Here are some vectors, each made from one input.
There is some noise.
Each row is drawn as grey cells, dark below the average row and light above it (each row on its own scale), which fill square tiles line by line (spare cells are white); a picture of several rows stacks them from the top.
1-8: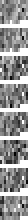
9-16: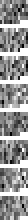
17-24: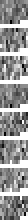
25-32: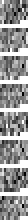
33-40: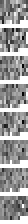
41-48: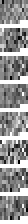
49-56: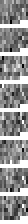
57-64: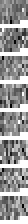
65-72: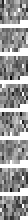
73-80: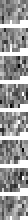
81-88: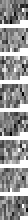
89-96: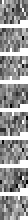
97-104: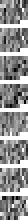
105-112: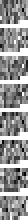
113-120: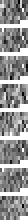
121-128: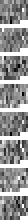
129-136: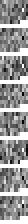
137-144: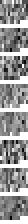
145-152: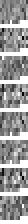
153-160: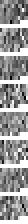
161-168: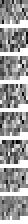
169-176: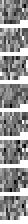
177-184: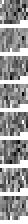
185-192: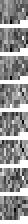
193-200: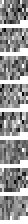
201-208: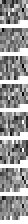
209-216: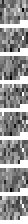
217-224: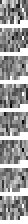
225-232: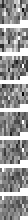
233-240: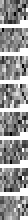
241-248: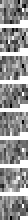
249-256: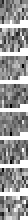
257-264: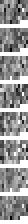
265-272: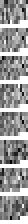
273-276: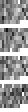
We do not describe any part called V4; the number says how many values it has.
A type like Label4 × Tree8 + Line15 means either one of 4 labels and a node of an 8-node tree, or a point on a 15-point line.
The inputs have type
Bool × (Circle8 + Line8) × V4.
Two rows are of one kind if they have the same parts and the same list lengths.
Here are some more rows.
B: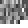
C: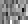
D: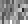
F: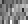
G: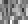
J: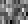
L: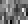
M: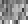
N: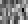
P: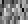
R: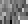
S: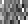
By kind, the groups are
B, C, D, G, M, S
F, J, L, N, P, R

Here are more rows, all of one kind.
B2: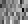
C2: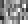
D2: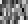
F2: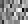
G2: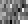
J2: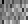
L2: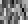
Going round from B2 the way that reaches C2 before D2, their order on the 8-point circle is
B2, C2, D2, J2, L2, F2, G2.
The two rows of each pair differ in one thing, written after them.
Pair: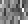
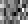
the place on the 8-point line
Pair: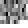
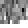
the value of V4
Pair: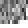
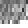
the value of V4
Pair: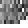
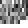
the place on the 8-point line
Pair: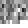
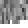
the place on the 8-point line
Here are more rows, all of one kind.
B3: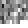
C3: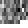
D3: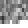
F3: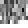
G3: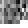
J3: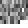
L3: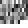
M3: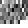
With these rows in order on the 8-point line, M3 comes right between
B3 and C3.
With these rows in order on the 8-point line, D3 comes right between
J3 and L3.
